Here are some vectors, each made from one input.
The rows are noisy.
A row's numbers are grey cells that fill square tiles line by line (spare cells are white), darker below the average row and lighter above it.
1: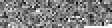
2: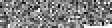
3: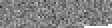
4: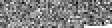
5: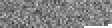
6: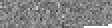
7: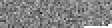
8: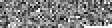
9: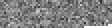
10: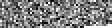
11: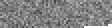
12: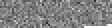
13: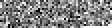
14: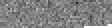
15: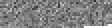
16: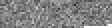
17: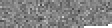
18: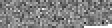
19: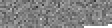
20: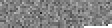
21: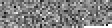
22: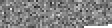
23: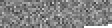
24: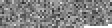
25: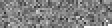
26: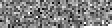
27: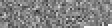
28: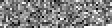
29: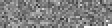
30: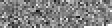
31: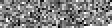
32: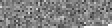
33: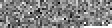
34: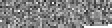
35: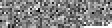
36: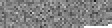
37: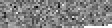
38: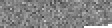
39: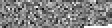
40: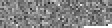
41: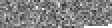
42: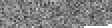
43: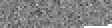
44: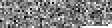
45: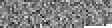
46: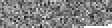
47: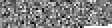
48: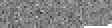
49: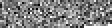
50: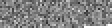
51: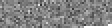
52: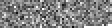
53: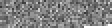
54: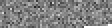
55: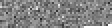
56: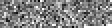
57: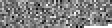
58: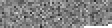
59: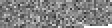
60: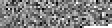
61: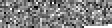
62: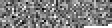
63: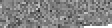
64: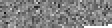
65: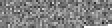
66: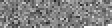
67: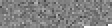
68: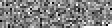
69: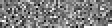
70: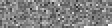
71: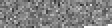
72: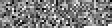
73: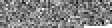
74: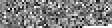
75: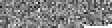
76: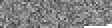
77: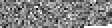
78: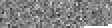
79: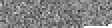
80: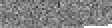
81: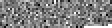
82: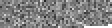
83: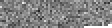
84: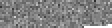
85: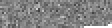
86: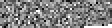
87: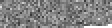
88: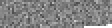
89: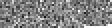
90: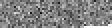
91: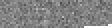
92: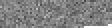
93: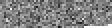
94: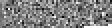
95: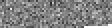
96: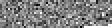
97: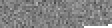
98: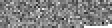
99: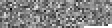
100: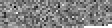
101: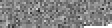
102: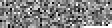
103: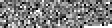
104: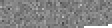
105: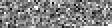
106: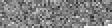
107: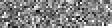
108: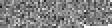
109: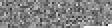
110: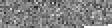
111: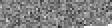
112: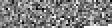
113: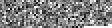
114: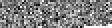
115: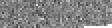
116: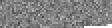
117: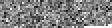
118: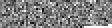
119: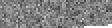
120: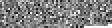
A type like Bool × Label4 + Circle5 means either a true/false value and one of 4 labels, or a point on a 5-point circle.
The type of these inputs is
Bool × Bool × Bool × (Tree8 + Unit) + Line7.
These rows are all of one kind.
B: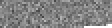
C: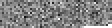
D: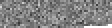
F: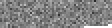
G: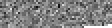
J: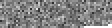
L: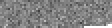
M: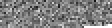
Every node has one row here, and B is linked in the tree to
D and G.
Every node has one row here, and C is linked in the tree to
G and L.
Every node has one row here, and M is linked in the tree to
G.
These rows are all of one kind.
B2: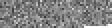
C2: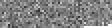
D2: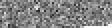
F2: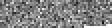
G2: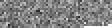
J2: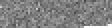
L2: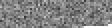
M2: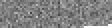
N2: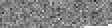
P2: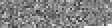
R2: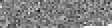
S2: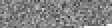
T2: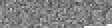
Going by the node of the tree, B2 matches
C2, D2, M2 and R2.
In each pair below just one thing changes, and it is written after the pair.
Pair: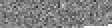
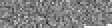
the node of the tree
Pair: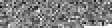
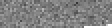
one of the three true/false values
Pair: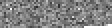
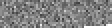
the node of the tree
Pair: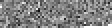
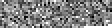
one of the three true/false values
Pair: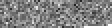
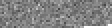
the node of the tree
